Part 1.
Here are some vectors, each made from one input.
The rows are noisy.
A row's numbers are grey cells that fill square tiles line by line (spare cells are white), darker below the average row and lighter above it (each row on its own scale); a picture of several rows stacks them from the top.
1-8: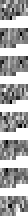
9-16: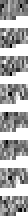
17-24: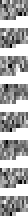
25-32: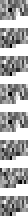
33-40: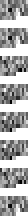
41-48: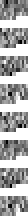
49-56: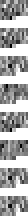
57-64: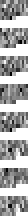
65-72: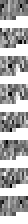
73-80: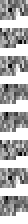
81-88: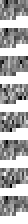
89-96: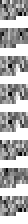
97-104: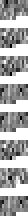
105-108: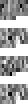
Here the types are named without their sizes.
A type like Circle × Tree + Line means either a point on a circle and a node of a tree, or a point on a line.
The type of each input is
Label.
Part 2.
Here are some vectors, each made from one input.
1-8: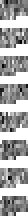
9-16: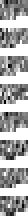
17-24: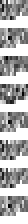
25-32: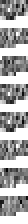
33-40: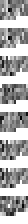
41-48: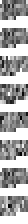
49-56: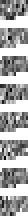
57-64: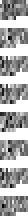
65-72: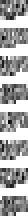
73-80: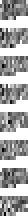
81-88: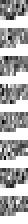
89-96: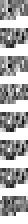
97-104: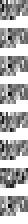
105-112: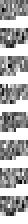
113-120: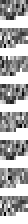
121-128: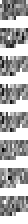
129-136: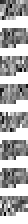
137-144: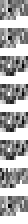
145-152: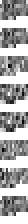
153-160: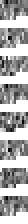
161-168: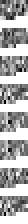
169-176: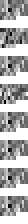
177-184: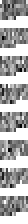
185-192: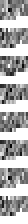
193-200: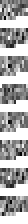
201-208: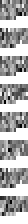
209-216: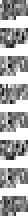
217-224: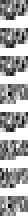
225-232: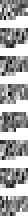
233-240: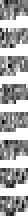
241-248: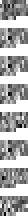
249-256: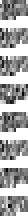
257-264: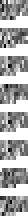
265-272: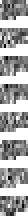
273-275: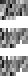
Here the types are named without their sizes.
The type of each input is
Label.
